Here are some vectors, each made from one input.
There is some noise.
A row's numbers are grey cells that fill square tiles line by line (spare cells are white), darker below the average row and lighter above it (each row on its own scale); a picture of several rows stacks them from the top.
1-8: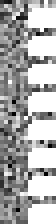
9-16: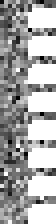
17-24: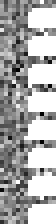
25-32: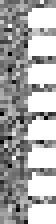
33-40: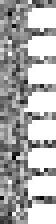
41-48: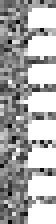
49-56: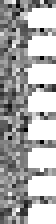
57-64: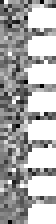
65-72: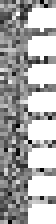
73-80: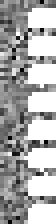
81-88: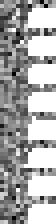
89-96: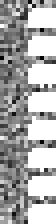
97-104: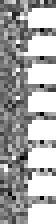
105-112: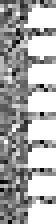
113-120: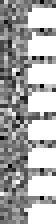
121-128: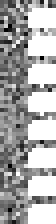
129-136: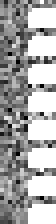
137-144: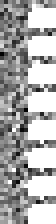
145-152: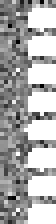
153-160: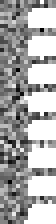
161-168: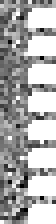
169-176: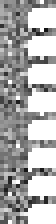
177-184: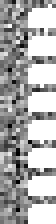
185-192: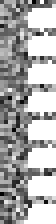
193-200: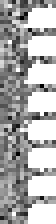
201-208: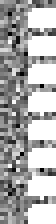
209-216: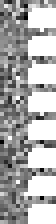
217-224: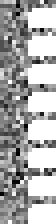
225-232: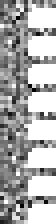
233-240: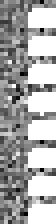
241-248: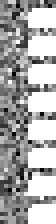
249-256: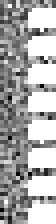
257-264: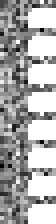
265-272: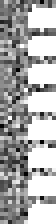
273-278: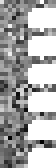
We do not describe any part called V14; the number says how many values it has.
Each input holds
a list of up to two items, each a point on a 13-point line and a value of V14.
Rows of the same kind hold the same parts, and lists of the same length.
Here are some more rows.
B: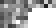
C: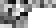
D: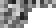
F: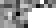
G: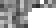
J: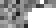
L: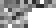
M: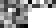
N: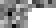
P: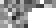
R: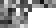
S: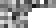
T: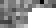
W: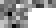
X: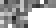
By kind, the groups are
B, C, D, R, T
F, G, J, L, M, P, S, X
N, W

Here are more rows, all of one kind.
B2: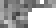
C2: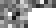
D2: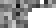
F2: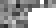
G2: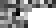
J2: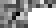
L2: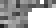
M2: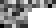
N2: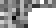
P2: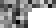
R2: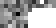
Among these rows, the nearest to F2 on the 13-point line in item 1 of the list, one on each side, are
D2 and L2.
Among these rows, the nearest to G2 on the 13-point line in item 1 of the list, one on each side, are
C2 and J2.
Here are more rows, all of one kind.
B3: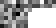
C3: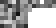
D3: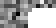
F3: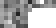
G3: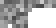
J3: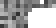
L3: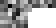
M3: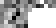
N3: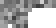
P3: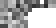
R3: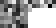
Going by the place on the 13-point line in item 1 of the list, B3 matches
C3 and J3.
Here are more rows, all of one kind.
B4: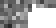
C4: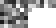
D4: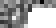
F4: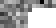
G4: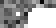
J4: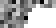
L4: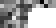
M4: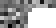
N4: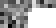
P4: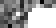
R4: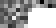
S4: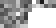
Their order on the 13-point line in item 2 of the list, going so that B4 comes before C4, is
N4, B4, S4, C4, J4, L4, F4, D4, P4, M4, G4, R4.
